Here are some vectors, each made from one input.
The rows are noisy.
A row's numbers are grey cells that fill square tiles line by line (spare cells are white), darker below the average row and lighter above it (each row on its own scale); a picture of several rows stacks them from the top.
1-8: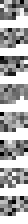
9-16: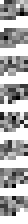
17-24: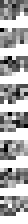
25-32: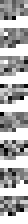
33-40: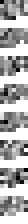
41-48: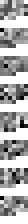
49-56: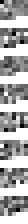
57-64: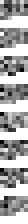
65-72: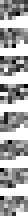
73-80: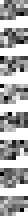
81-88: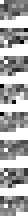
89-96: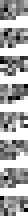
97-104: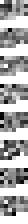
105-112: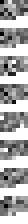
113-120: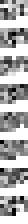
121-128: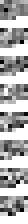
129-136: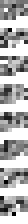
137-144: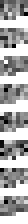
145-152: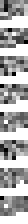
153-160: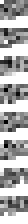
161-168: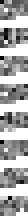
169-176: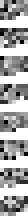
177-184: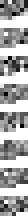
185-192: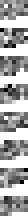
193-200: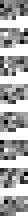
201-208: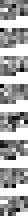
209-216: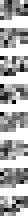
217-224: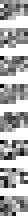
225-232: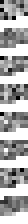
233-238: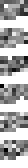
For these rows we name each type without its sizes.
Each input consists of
a label and a point on a line.
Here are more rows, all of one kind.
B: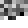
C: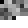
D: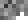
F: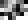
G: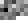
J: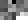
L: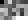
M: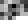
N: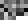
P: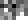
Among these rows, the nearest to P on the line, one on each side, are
C and J.
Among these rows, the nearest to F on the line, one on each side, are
B and M.
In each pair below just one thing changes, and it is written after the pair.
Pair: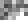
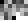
the place on the line
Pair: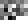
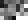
the place on the line
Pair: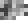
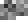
the label
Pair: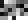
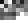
the label
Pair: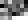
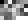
the label
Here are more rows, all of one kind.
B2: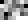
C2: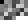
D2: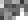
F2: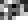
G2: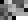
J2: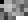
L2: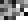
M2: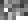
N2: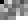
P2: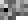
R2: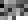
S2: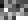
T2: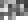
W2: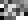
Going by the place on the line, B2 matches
C2, F2 and J2.
